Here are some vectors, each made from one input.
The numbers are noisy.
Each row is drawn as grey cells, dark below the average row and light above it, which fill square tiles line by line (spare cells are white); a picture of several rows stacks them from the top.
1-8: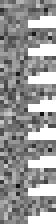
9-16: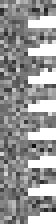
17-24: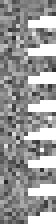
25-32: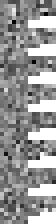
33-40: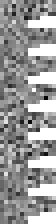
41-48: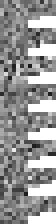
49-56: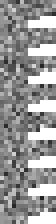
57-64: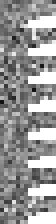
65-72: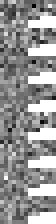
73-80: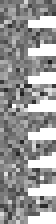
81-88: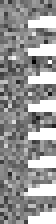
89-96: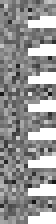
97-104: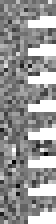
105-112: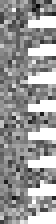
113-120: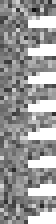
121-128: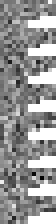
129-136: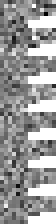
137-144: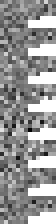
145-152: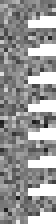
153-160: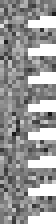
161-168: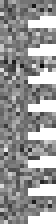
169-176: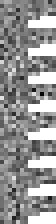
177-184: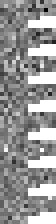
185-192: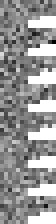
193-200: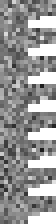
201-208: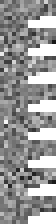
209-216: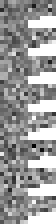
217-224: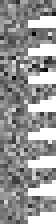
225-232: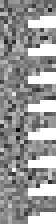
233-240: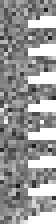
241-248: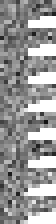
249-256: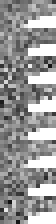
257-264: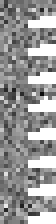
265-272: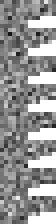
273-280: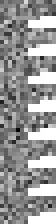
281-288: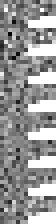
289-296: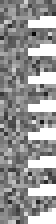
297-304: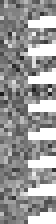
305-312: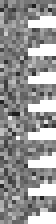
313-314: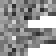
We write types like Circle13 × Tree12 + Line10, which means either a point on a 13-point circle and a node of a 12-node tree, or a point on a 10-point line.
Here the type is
Line4 + Line6 + Tree20.
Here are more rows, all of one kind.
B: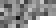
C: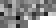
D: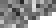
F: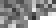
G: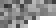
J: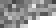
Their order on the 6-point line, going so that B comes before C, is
J, G, B, C, F, D.
